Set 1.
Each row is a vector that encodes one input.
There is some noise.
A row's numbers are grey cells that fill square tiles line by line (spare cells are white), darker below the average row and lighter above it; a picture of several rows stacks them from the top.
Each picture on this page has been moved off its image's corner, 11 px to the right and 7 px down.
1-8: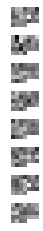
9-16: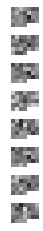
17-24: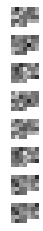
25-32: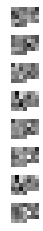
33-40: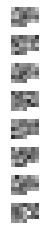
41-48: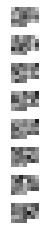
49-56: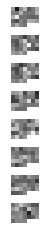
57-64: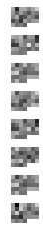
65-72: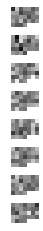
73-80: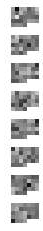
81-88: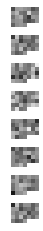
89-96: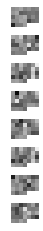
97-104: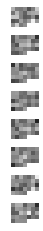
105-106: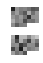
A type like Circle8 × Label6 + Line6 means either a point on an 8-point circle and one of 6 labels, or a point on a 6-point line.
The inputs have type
(Circle8 + Unit) × Line5 + Line4 × Line6.
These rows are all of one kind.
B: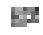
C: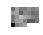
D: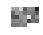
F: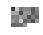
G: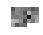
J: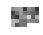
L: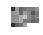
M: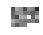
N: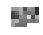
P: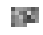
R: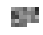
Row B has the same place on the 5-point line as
D, J, M and N.
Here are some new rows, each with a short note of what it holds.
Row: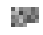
a point on an 8-point circle and a point on a 5-point line
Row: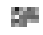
a point on a 4-point line and a point on a 6-point line
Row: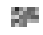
a point on a 4-point line and a point on a 6-point line
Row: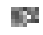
a point on a 5-point line
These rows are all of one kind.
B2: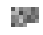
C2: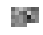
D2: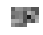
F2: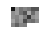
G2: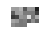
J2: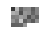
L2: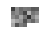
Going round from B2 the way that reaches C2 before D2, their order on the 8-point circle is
B2, C2, G2, D2, L2, F2, J2.
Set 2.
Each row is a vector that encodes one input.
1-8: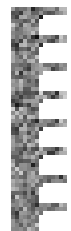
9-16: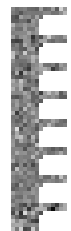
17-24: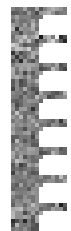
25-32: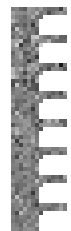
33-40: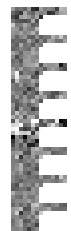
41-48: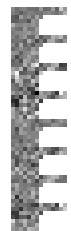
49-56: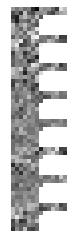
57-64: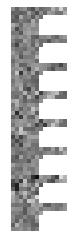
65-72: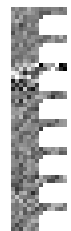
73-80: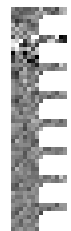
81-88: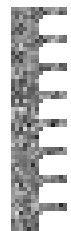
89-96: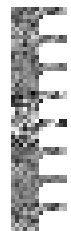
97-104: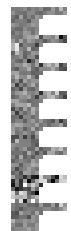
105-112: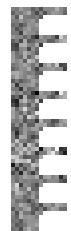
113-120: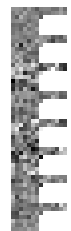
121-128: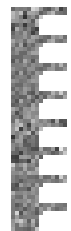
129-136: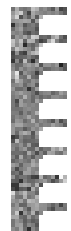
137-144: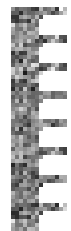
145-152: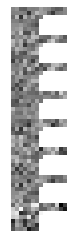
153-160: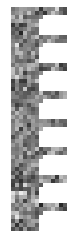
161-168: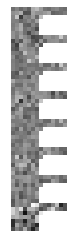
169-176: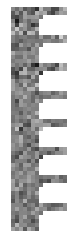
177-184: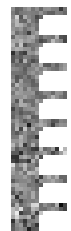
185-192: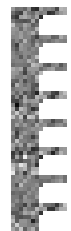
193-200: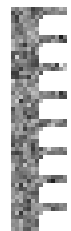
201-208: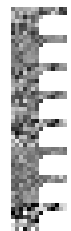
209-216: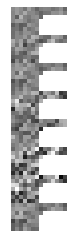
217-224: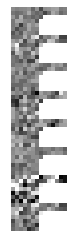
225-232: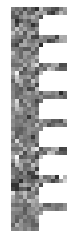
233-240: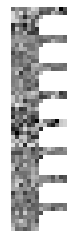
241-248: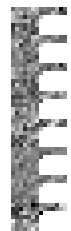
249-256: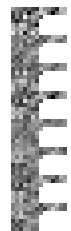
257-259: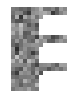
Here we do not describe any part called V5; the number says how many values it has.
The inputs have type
(Bool × V5 + Unit) × Circle6.
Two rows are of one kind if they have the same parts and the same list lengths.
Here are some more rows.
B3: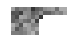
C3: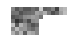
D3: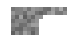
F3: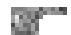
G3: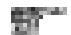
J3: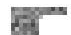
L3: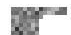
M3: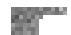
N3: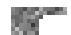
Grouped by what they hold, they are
B3, F3, J3, N3
C3, D3, G3, L3, M3

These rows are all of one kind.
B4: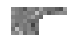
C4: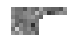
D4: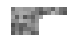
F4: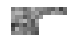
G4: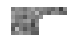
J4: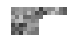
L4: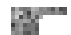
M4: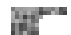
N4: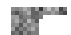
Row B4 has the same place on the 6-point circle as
C4, F4 and G4.
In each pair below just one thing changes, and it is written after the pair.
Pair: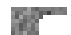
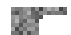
the place on the 6-point circle
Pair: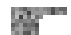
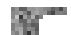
the true/false value
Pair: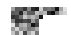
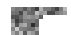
the value of V5
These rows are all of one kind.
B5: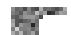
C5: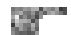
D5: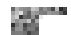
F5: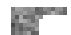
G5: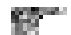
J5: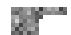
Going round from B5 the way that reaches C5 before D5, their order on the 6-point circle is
B5, F5, G5, J5, C5, D5.
